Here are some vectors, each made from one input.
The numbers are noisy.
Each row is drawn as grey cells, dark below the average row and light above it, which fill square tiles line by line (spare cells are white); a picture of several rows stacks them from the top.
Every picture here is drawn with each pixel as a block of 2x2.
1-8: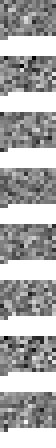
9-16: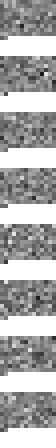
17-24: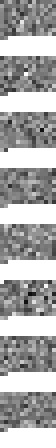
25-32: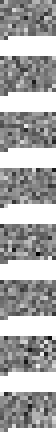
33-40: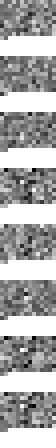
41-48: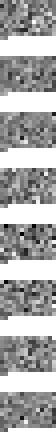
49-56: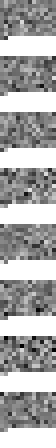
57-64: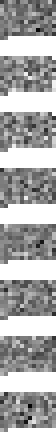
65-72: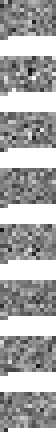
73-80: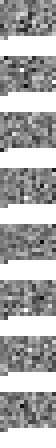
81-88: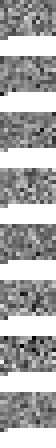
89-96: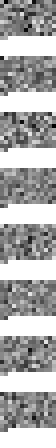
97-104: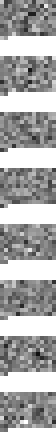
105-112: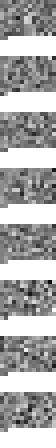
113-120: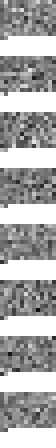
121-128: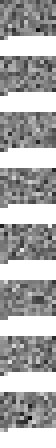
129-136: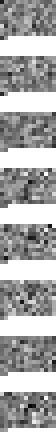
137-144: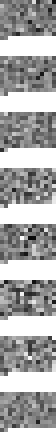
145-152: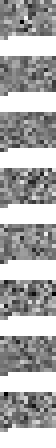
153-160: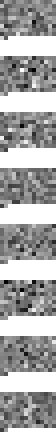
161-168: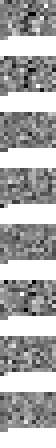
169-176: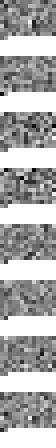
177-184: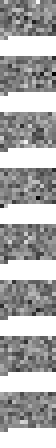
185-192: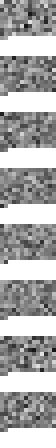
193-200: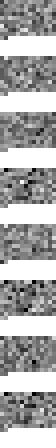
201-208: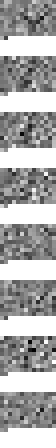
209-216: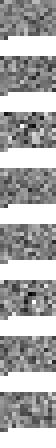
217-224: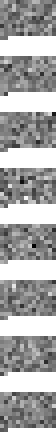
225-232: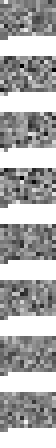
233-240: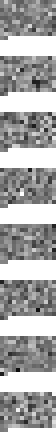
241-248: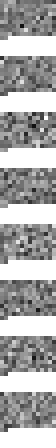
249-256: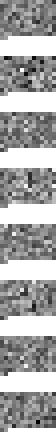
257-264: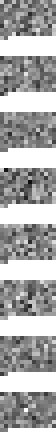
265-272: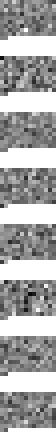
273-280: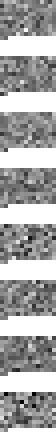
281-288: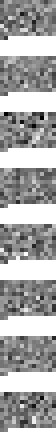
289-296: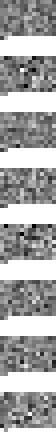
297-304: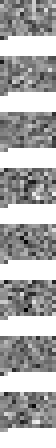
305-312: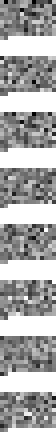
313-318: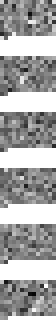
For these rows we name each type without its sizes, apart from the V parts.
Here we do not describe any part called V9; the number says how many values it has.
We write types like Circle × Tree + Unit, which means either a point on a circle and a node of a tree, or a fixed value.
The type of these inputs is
(Bool × Bool × Bool × Bool + Line) × Line × (Tree + V9).
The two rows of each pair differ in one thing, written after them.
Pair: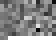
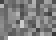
one of the four true/false values
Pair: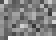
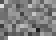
the value of V9
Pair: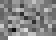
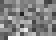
the place on the line
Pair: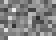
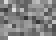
the place on the line
